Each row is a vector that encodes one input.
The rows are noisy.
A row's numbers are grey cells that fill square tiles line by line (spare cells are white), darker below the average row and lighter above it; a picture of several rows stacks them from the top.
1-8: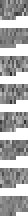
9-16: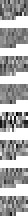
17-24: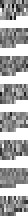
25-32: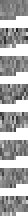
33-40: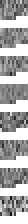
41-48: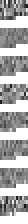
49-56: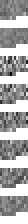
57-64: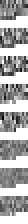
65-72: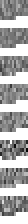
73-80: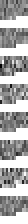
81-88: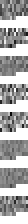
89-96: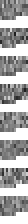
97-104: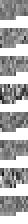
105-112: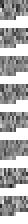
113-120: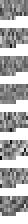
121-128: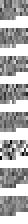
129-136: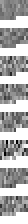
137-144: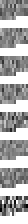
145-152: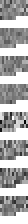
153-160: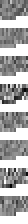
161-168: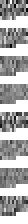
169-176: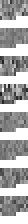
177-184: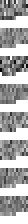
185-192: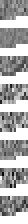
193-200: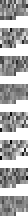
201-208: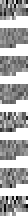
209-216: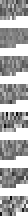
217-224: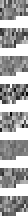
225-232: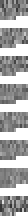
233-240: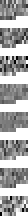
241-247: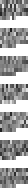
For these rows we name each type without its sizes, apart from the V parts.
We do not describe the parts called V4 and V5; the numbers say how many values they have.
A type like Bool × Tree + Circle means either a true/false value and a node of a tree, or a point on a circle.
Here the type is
Bool × V5 + Line + V4.
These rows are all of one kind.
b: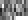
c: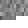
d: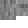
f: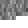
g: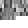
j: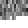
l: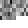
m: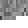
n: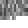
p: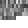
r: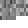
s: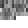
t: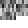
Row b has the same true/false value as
c, f and m.
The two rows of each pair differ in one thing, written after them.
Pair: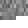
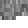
the true/false value
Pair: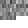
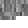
the value of V5
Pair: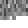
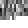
the value of V5
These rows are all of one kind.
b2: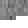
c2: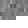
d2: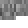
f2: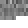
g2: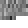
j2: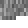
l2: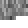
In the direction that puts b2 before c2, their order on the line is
f2, b2, l2, c2, d2, j2, g2.
